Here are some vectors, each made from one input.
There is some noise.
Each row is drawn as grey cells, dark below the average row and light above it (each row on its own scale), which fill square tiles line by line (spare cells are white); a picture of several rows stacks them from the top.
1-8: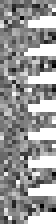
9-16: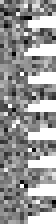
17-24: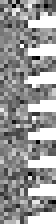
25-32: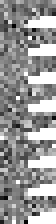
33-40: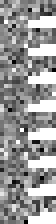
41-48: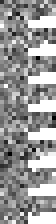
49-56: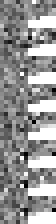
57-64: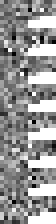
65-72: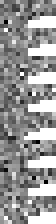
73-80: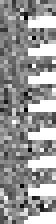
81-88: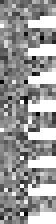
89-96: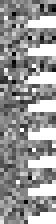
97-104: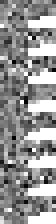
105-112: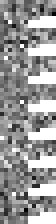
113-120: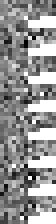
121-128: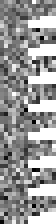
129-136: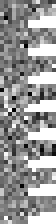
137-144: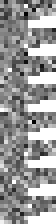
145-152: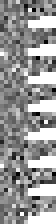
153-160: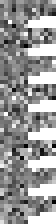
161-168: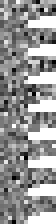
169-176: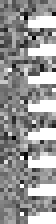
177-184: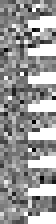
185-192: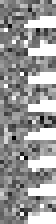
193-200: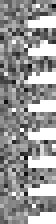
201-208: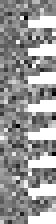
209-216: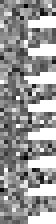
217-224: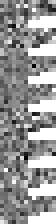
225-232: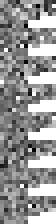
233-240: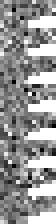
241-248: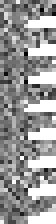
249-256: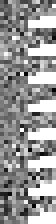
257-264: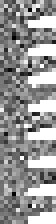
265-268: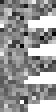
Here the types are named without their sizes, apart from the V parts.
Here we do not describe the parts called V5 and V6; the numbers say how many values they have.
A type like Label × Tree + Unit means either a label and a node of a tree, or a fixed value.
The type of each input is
Bool × (Line + V5) × V6.
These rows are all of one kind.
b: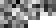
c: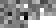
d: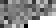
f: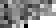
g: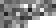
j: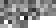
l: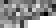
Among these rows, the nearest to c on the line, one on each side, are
g and l.
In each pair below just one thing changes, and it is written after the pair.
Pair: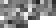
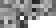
the value of V6
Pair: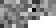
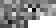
the true/false value
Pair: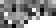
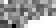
the value of V5
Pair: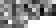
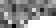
the true/false value
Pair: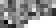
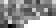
the value of V5
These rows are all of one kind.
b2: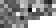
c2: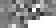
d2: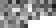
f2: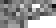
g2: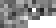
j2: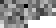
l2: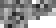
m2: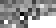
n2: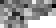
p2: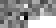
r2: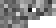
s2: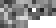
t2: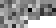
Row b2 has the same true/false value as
l2, p2 and r2.
